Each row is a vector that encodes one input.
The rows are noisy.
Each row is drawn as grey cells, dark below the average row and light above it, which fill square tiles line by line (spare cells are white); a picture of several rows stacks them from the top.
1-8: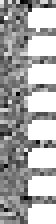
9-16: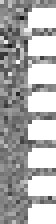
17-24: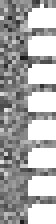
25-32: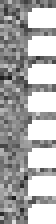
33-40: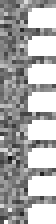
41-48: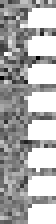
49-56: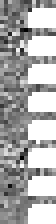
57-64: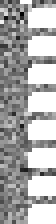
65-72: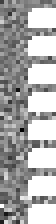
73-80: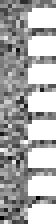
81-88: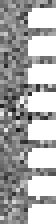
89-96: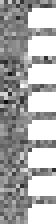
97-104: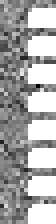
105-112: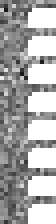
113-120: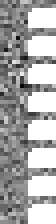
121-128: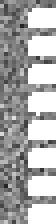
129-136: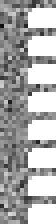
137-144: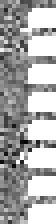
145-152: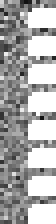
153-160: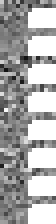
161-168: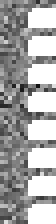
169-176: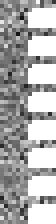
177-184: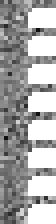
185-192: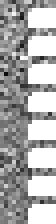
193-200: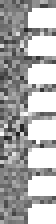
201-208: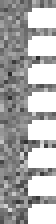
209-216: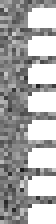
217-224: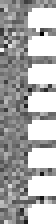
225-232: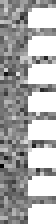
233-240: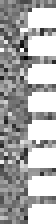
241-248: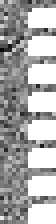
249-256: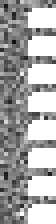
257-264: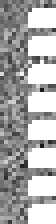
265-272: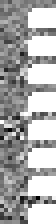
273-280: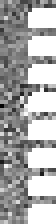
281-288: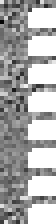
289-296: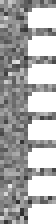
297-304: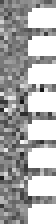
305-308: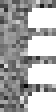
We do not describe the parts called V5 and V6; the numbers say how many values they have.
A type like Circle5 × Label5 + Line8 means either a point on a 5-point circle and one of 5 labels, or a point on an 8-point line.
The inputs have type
(Bool × Bool × Bool + V6) × Line9 + Line7 + V5.
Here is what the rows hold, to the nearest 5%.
About 15% of them hold a point on a 7-point line. About 70% of them hold a point on a 9-point line, together with either three true/false values, or a value of V6. The rest hold a value of V5.
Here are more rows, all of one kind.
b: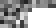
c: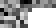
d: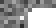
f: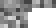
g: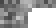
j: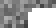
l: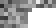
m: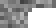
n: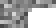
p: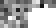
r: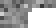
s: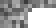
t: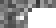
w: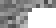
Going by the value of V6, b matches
c, g, p and r.
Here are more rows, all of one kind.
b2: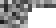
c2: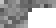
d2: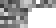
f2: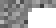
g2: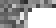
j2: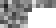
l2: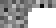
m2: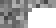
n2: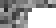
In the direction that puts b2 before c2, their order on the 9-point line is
n2, l2, b2, j2, f2, d2, g2, m2, c2.
